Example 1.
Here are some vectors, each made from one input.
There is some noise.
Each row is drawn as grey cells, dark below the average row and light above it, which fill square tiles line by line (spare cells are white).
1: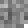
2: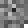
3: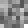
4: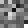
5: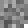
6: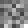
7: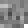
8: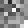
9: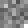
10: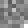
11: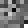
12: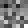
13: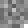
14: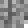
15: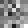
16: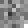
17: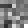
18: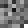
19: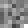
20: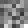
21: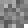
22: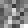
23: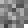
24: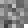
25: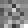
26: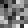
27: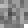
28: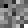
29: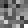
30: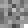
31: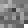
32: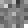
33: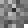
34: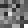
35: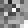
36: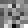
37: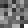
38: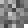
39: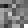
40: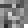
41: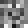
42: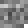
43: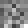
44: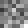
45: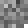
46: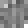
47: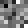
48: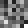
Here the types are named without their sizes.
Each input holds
a point on a line.
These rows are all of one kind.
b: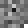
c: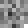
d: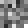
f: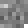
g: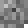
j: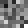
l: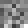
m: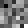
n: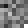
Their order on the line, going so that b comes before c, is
j, m, n, b, d, g, f, c, l.
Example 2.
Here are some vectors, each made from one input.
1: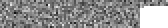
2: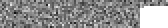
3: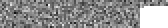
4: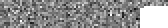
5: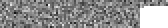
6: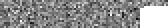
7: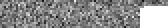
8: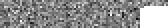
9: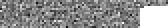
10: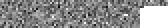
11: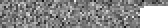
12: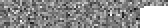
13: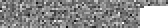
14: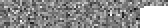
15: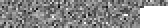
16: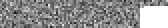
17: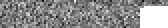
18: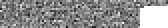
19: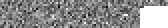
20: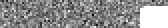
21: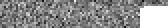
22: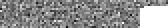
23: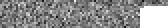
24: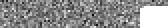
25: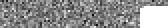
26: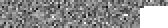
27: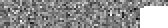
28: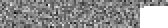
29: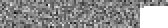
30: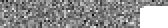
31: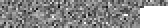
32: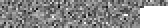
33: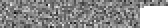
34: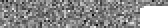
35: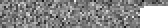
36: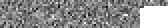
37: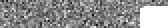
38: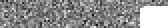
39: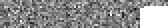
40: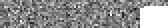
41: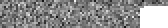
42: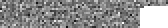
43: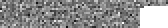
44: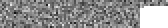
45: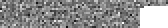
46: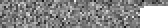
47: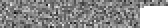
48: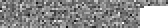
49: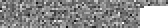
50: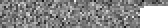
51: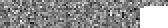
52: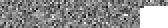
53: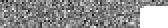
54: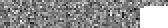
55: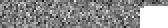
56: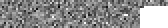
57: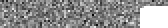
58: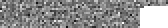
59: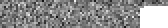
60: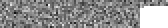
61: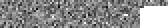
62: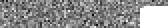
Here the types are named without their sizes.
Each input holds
a label.
